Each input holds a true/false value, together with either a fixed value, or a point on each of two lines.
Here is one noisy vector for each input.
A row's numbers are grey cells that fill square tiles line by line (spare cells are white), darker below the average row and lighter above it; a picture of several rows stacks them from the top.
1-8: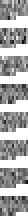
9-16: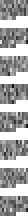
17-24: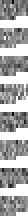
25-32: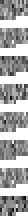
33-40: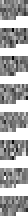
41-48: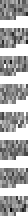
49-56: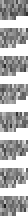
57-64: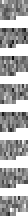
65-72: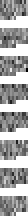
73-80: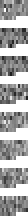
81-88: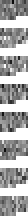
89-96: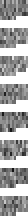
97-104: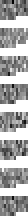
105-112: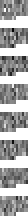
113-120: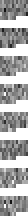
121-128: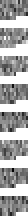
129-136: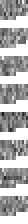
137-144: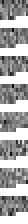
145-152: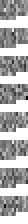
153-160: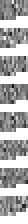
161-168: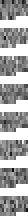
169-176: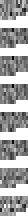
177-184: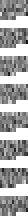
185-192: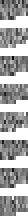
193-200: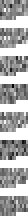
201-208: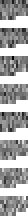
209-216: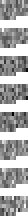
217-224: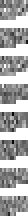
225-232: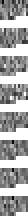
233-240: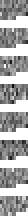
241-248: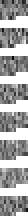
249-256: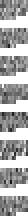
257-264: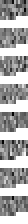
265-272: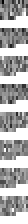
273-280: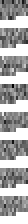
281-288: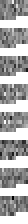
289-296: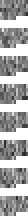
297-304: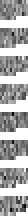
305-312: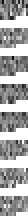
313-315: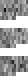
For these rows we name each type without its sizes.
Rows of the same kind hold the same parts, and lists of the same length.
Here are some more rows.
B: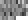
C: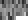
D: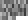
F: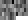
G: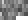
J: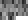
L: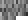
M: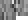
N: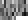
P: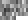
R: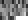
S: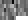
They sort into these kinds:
B, D, G, L, M, N, P
C, F, J, R, S

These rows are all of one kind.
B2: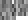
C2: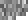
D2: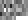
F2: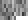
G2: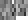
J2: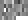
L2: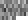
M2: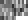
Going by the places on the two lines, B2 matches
G2 and L2.
